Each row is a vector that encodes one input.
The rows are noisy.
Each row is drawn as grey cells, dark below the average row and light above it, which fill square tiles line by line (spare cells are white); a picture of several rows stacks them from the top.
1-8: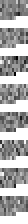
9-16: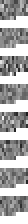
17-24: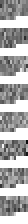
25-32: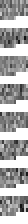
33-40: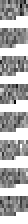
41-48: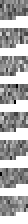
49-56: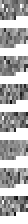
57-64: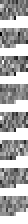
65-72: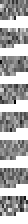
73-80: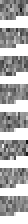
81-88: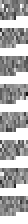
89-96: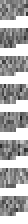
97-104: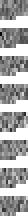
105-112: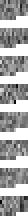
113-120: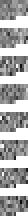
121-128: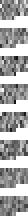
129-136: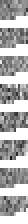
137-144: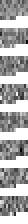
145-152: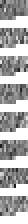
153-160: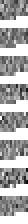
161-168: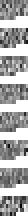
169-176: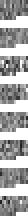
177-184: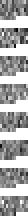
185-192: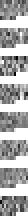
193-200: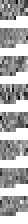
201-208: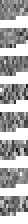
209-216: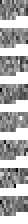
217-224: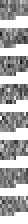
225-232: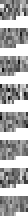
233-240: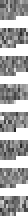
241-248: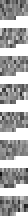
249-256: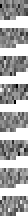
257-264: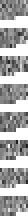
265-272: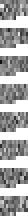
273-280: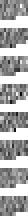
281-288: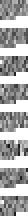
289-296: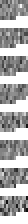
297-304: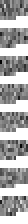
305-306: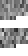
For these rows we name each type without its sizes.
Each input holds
a point on a circle, together with a list of points on a line.
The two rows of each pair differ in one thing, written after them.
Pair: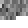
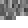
the place on the line in item 1 of the list
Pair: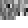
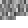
the place on the line in item 1 of the list
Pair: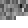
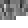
the place on the line in item 1 of the list
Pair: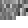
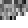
the place on the line in item 2 of the list
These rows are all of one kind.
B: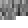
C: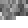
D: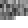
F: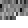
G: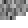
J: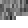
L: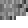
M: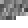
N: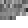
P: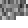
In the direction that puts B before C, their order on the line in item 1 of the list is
M, L, N, F, J, D, G, P, B, C.
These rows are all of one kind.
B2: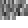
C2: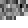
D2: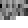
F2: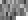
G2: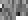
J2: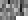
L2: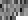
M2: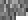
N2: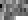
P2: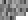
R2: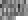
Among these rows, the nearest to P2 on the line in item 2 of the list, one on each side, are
J2 and N2.
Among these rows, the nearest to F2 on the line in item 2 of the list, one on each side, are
D2 and J2.
